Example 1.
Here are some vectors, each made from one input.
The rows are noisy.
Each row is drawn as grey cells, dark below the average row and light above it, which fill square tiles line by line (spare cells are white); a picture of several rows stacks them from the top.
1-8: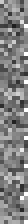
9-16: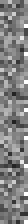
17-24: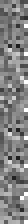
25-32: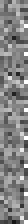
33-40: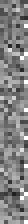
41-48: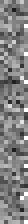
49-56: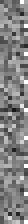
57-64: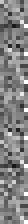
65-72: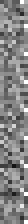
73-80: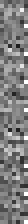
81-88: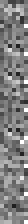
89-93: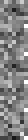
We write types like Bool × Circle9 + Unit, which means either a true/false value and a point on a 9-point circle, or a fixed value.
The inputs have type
Circle9.
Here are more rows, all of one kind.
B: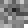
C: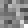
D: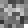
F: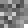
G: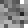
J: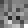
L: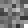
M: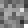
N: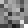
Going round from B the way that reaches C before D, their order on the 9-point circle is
B, F, N, C, L, D, M, J, G.
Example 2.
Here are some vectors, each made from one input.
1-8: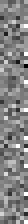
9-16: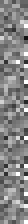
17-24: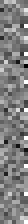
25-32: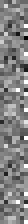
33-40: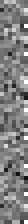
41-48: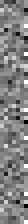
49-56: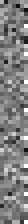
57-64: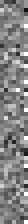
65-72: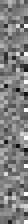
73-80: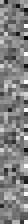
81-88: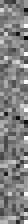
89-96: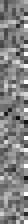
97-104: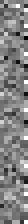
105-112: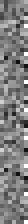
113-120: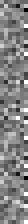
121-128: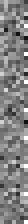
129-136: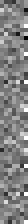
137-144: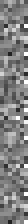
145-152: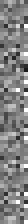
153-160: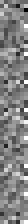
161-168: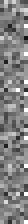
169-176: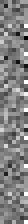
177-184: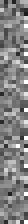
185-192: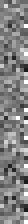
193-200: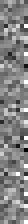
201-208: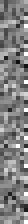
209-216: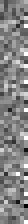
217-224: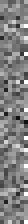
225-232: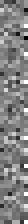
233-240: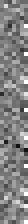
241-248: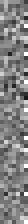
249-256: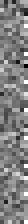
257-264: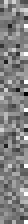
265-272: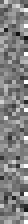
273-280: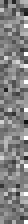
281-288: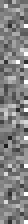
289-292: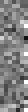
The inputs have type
Bool × Bool × Bool × Bool.
